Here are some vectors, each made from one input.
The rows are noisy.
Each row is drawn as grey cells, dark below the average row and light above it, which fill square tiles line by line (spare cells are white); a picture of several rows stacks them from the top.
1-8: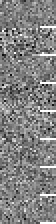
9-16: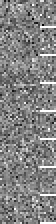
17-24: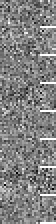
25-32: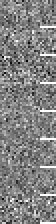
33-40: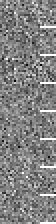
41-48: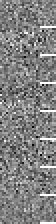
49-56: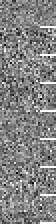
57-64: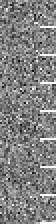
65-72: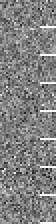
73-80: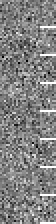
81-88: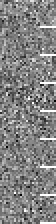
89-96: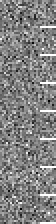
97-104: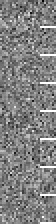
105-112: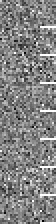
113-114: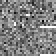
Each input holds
one of 7 labels and a node of each of two 10-node trees.
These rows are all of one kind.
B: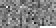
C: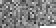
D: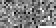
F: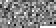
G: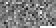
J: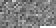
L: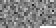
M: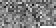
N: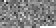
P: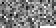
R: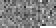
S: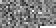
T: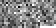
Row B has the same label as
D, L and N.
